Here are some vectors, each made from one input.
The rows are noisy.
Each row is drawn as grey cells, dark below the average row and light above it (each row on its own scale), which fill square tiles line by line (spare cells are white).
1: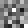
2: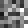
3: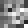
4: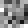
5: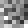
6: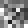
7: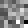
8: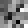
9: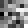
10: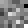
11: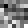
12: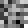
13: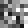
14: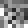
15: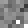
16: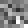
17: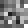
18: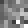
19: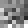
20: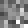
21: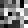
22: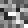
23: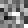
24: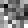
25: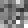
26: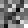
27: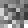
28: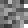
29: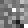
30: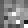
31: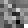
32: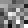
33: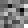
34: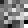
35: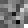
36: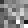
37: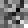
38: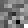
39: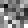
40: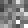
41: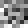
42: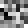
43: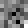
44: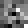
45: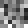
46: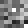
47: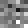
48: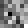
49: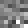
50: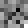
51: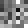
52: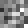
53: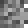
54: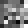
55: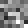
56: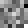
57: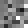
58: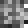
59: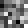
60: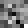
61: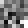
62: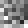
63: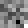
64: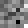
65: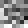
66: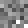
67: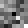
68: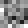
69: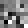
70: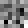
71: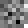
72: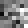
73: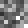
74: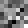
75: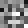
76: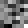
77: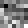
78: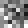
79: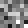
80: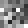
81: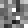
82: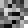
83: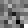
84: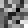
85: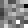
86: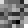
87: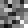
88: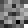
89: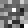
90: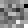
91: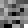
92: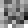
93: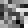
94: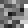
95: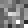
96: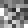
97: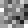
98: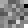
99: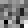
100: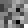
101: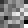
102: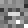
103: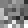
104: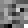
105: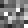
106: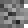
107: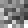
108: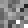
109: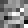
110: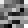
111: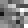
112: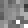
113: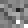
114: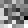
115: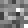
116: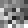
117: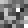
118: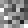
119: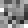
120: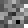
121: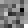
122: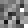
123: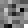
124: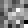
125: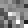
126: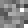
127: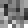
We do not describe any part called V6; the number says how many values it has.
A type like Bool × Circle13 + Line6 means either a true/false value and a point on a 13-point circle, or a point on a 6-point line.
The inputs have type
Bool × (Line4 + V6) + Line5.
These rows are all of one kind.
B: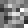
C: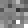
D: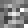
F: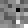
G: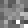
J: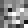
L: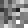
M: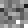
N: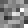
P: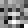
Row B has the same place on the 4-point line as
D, J and P.
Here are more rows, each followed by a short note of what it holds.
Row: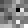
a point on a 4-point line and a true/false value
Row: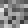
a point on a 5-point line
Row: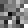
a true/false value and a value of V6
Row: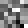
a true/false value and a value of V6
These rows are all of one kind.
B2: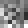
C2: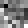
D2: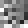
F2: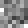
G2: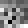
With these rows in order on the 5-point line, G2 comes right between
B2 and D2.
